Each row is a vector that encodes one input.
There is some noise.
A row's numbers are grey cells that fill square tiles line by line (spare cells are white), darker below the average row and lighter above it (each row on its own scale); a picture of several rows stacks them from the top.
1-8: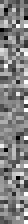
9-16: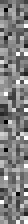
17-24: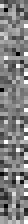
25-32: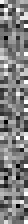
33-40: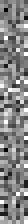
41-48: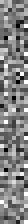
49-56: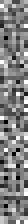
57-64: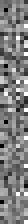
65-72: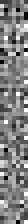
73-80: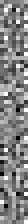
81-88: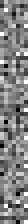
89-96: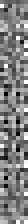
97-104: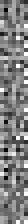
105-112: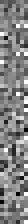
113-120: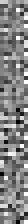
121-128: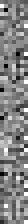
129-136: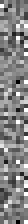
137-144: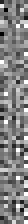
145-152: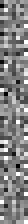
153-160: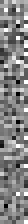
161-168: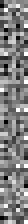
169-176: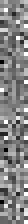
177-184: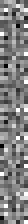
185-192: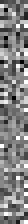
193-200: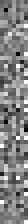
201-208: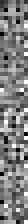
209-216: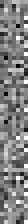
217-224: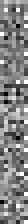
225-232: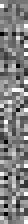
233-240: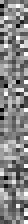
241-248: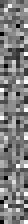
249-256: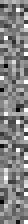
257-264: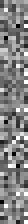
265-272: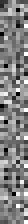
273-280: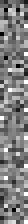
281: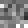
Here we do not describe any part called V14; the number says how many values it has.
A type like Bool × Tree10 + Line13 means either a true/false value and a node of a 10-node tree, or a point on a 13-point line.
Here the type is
Bool × Bool × Bool × Bool × Bool × Line6 × V14.
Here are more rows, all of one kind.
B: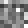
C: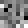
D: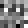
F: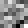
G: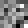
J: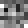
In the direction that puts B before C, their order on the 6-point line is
B, D, F, G, J, C.
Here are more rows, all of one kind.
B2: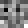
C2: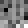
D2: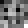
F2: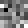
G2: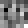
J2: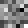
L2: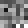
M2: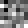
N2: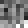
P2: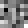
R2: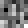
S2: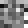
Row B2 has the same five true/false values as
F2, L2, M2 and P2.
